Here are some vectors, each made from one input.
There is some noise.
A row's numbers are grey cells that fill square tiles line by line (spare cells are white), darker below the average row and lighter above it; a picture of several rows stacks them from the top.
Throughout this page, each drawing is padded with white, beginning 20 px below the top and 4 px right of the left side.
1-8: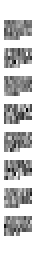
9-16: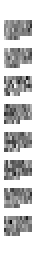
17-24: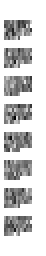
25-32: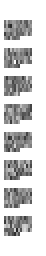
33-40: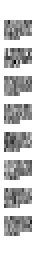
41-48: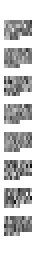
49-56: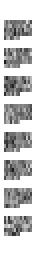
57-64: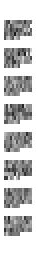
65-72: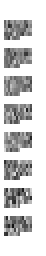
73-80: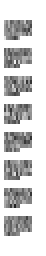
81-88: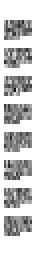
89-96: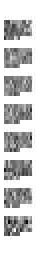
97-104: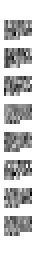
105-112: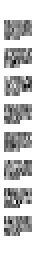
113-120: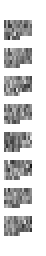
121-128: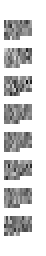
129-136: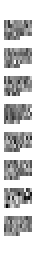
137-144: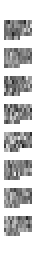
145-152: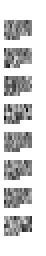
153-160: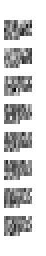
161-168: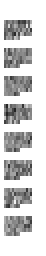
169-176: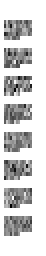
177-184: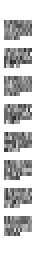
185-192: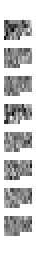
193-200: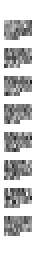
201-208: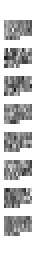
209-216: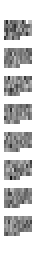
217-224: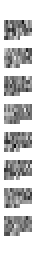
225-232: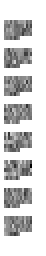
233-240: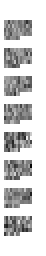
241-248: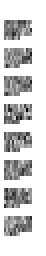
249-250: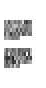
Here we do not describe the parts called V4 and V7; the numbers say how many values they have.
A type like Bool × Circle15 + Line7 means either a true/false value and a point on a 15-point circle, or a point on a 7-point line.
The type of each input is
(Bool × Bool × Bool + Line5) × (Line6 × V4 + V7).
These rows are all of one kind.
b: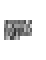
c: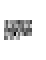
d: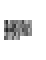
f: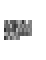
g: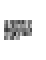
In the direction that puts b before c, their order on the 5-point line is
f, b, g, d, c.
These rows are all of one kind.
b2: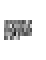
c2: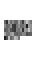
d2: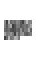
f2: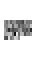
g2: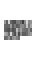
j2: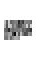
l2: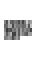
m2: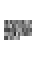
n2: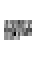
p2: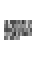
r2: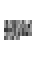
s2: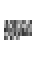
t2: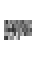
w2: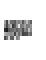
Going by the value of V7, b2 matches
f2, m2 and t2.
